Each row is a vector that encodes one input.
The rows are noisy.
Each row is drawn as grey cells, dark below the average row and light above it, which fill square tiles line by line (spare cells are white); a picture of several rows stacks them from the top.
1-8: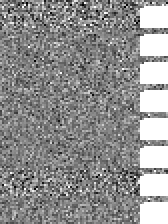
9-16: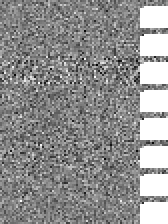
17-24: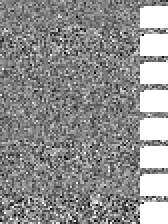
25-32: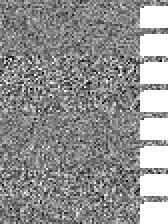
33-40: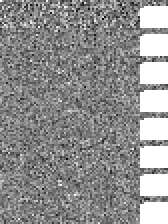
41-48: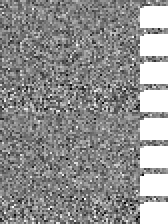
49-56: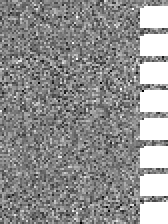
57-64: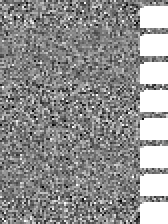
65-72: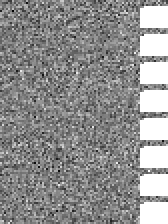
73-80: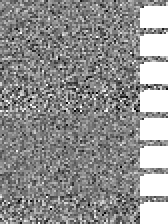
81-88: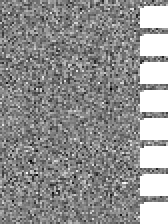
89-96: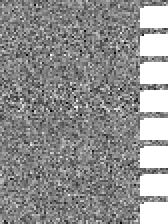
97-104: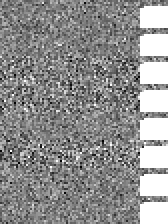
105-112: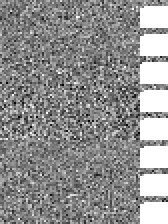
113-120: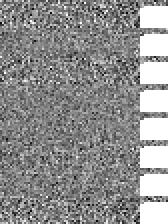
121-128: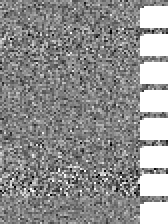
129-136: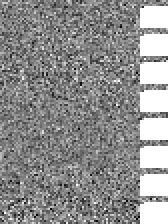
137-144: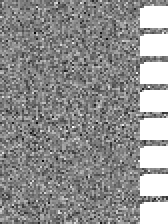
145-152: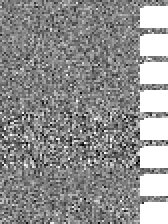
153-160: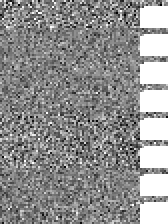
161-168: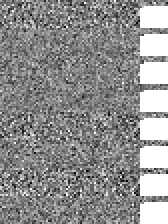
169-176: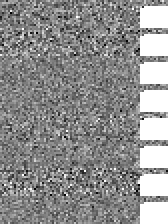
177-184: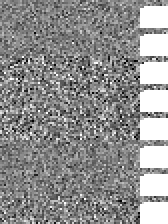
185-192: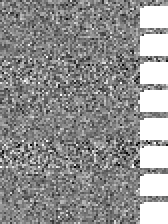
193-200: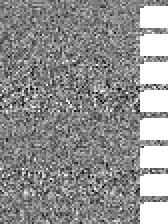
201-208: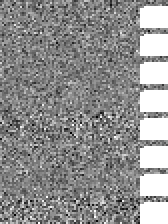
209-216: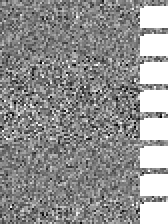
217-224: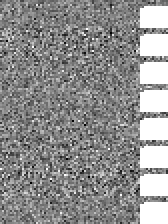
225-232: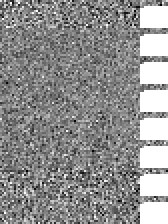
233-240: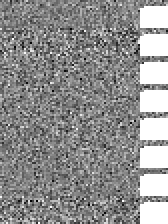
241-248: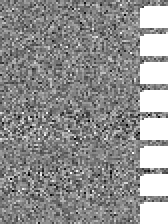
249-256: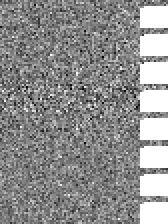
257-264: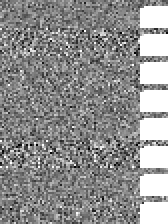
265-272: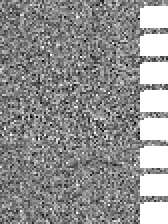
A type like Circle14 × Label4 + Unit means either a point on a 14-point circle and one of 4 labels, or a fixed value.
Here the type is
Line5 + List3(Line6).
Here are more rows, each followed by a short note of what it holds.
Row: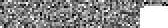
a list of two items
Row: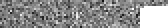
a list of one item
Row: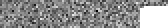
a list of three items
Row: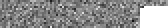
a list of three items
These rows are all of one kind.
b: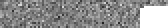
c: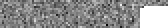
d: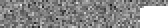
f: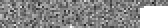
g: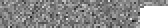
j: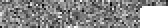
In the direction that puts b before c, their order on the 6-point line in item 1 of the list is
j, f, d, b, c, g.
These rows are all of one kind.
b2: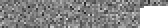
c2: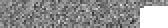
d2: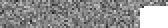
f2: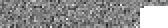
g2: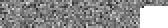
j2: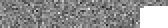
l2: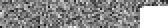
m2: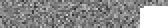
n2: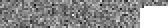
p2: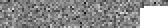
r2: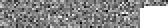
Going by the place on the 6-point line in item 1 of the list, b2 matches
l2, p2 and r2.
